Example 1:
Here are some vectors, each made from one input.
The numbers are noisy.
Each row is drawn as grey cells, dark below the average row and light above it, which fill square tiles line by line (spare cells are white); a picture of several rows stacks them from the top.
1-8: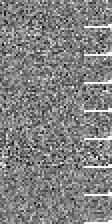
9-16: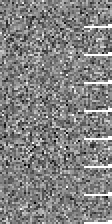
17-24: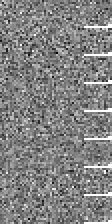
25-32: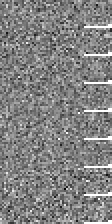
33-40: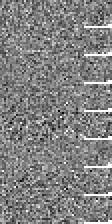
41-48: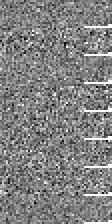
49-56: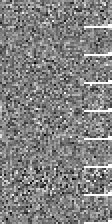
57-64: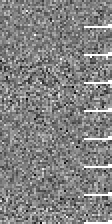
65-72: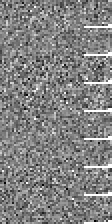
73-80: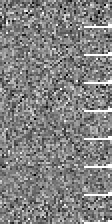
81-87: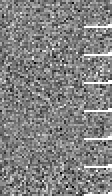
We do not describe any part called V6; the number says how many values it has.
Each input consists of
a point on an 8-point line, a true/false value and a value of V6.
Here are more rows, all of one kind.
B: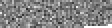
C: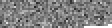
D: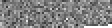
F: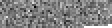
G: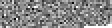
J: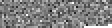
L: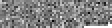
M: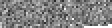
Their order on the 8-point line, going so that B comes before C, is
B, D, G, M, J, F, C, L.
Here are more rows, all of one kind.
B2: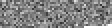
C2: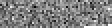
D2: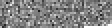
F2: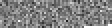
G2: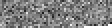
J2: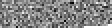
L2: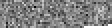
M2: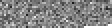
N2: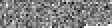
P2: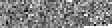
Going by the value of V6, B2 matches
G2 and J2.
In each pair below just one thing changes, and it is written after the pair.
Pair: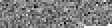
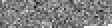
the true/false value
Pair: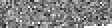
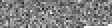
the value of V6
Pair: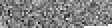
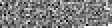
the place on the 8-point line
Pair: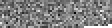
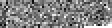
the true/false value
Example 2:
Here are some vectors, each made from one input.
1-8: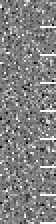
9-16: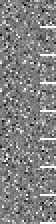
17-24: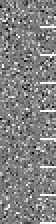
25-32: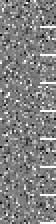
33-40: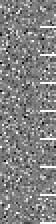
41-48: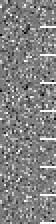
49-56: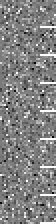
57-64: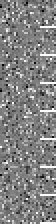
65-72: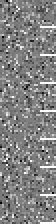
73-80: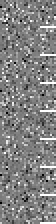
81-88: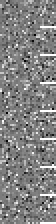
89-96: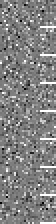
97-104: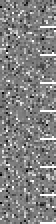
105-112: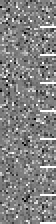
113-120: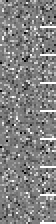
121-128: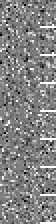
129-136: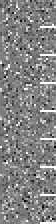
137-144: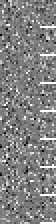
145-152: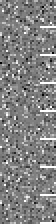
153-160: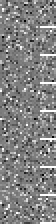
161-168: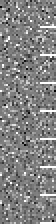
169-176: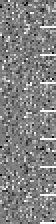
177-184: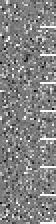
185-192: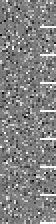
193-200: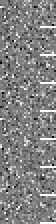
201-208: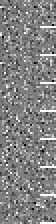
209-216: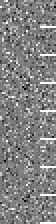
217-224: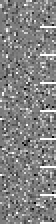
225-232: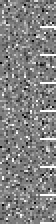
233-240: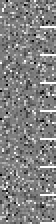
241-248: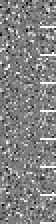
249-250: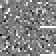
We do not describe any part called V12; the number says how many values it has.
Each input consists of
either a point on each of two 16-point circles, or a value of V12.
